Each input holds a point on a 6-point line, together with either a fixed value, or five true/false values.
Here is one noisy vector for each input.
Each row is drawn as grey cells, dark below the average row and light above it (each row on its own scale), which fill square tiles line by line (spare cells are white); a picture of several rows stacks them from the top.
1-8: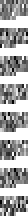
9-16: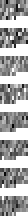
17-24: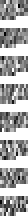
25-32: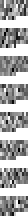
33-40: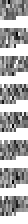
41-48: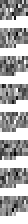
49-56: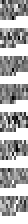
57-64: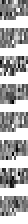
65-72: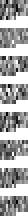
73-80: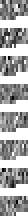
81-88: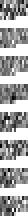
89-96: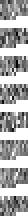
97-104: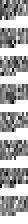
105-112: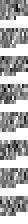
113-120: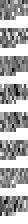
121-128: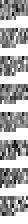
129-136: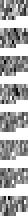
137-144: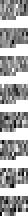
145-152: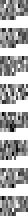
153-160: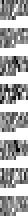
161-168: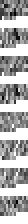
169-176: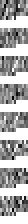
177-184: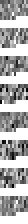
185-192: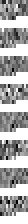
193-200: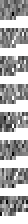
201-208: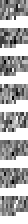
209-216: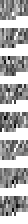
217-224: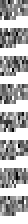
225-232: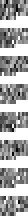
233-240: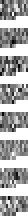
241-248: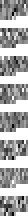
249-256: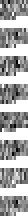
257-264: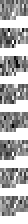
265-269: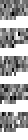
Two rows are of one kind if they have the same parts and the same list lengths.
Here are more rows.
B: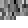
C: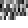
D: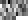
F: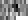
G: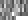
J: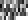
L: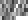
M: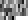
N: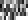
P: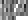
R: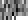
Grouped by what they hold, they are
B, D, F, G, L, P, R
C, J, M, N

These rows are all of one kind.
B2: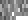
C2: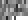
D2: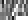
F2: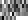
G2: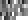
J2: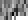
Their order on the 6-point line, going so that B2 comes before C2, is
D2, B2, G2, J2, C2, F2.
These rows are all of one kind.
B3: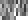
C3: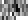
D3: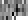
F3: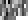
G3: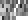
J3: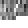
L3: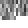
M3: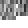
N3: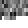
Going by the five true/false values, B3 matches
D3, F3 and L3.
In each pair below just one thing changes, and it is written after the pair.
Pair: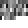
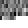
one of the five true/false values
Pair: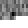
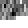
one of the five true/false values
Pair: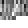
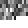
the place on the 6-point line
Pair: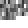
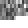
one of the five true/false values
